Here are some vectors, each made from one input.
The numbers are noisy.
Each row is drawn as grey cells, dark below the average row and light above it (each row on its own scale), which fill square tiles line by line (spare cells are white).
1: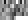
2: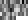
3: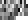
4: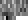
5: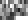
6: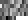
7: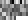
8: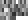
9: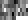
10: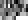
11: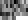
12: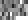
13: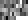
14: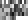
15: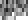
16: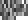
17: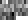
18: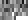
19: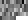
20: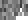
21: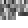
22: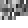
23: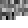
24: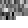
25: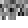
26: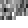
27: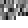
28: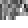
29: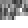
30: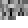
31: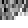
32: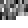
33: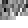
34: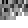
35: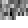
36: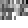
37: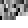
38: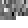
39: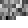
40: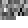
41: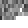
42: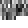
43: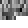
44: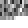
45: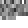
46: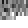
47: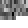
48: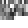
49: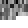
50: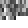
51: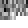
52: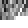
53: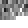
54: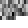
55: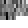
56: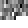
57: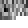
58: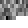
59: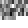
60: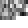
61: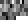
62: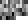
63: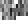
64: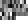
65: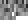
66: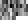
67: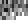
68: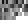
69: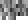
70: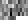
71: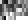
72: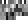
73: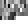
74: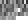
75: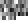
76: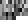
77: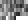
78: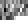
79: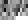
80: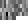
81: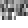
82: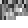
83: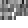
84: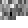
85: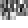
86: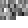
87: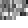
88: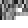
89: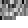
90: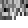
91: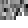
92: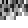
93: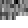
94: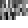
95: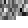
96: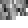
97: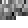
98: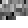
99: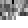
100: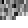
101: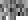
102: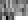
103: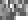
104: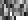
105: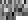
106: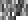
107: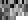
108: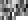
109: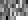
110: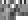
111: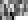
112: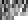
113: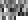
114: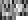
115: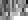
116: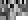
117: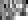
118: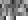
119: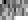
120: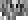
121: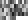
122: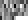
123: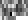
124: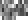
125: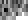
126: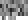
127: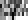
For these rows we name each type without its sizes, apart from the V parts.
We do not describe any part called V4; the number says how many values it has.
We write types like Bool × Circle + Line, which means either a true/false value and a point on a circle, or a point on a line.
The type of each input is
(Bool × Bool × Bool + Circle) × V4.
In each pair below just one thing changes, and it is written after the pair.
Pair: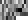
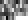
one of the three true/false values
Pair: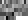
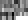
one of the three true/false values
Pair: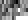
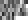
one of the three true/false values
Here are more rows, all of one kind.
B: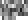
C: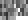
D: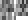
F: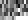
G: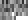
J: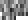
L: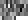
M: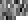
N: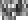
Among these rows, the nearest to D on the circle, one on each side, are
C and J.
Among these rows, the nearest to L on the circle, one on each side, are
F and M.
